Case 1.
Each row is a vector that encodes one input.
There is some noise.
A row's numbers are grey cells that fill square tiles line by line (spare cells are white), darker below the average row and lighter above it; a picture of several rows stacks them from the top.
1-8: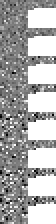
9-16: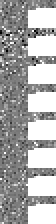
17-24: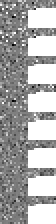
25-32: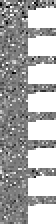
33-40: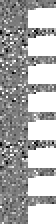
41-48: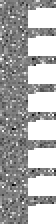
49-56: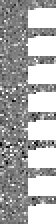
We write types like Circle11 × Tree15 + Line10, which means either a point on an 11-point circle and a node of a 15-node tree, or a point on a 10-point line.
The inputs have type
List2(Circle6).
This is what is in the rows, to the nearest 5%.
All of them are lists of up to two points on a 6-point circle: about 15% are empty, 30% hold one and 55% two.
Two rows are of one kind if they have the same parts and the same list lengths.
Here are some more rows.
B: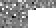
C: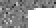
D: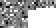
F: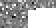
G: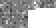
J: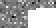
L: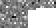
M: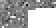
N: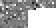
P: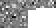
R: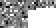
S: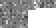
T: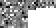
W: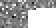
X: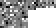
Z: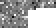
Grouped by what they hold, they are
B, F, J, L, N, P, W, Z
C, G, M, S
D, R, T, X

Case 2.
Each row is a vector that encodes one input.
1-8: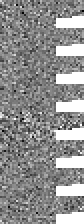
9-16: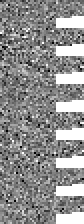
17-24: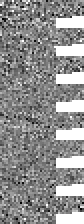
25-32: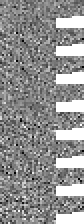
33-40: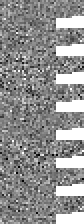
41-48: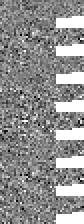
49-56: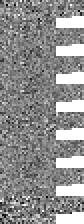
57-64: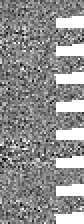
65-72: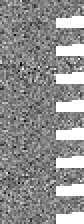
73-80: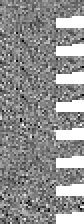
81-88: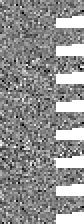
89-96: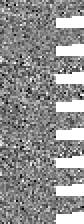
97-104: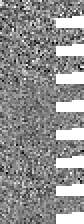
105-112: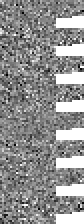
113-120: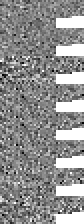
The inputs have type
Circle6 × (Tree14 + Unit).
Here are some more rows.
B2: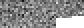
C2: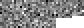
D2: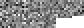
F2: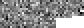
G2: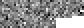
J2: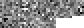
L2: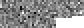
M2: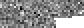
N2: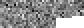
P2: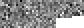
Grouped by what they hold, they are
B2, C2, F2, G2, L2, M2, N2
D2, J2, P2

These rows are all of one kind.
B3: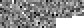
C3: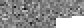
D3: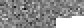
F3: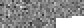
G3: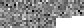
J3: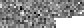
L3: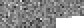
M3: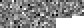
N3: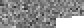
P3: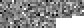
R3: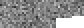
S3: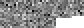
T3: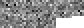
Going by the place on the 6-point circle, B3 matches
M3 and P3.
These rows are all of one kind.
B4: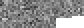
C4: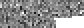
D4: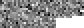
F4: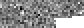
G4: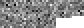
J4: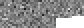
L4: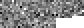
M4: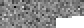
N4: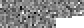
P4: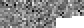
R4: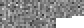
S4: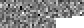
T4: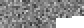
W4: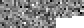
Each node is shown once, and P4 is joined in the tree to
B4, G4, J4, M4 and N4.
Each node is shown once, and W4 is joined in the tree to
N4.
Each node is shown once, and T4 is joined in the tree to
F4.
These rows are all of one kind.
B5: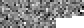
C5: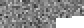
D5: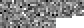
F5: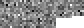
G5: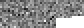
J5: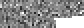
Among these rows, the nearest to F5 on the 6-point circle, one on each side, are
B5 and C5.
